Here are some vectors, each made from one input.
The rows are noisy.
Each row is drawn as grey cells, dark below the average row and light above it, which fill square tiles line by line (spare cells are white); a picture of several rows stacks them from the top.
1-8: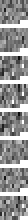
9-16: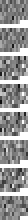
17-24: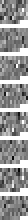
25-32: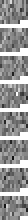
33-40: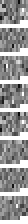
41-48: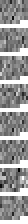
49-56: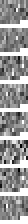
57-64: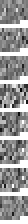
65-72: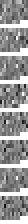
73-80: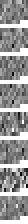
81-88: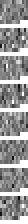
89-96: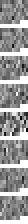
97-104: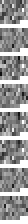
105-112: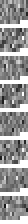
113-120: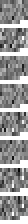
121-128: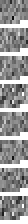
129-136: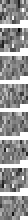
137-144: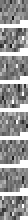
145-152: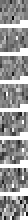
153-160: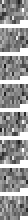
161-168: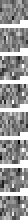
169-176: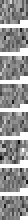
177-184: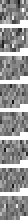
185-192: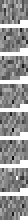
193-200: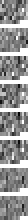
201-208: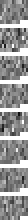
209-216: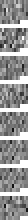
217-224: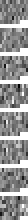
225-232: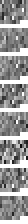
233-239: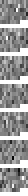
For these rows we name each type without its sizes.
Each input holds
either a point on each of two lines, or a list of points on a circle.
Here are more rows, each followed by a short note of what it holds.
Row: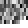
the empty list
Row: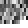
the empty list
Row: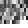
the empty list
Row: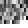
the empty list
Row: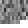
a list of two items
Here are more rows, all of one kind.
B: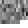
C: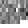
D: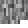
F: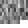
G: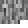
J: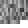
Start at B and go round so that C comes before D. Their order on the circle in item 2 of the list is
B, C, F, J, D, G.
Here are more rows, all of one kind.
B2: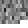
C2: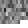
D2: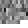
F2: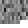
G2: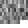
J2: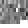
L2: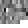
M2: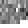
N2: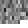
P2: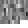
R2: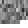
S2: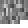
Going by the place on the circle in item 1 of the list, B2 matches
C2, D2, L2 and N2.
